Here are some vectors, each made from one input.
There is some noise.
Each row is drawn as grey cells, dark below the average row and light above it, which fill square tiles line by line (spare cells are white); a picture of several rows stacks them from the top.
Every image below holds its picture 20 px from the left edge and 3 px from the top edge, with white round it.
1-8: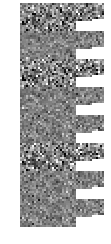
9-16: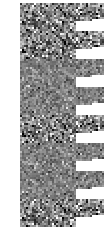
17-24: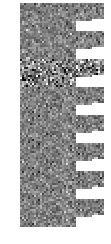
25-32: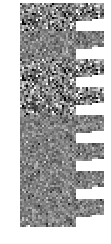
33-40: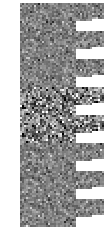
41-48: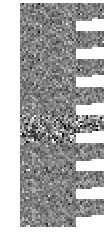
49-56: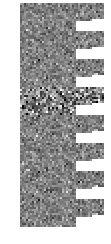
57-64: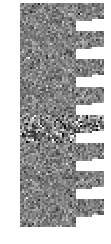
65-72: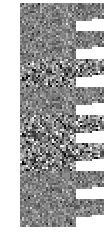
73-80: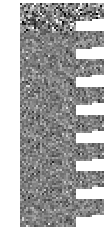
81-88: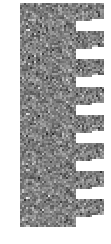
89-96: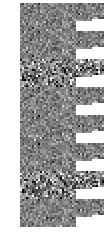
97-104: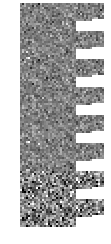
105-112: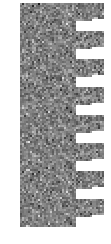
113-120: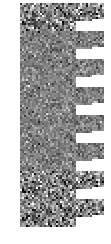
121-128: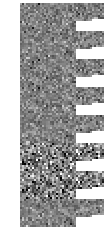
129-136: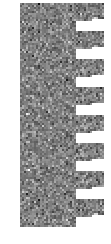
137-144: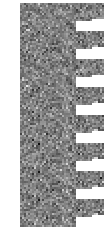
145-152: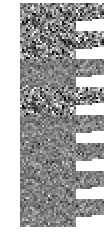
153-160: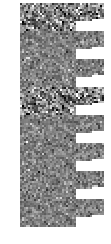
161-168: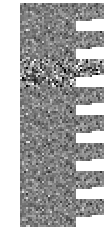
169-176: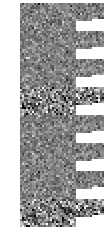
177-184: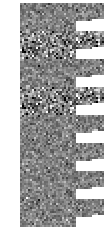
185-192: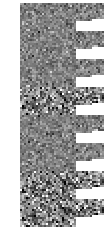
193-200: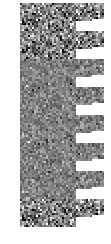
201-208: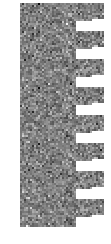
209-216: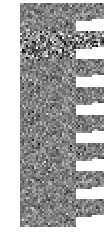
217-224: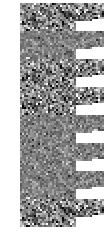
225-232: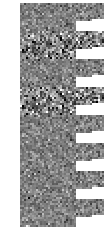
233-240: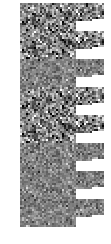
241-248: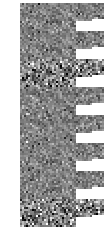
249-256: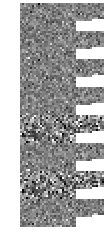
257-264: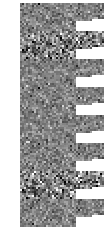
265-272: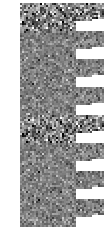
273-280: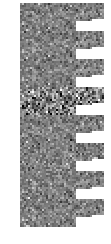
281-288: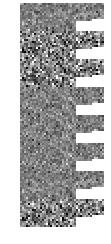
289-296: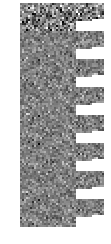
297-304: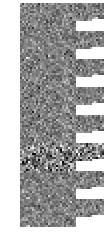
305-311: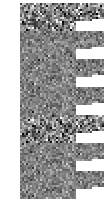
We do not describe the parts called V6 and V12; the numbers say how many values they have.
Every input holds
either a point on a 9-point line, a true/false value and a value of V12, or a value of V6.
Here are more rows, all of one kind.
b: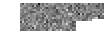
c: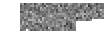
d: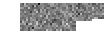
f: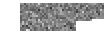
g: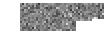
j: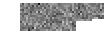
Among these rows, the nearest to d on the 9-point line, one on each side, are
c and j.
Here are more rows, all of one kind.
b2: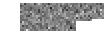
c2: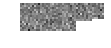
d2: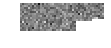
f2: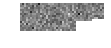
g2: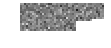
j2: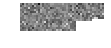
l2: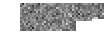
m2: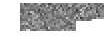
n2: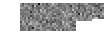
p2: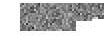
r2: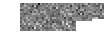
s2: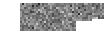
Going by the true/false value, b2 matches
g2 and m2.
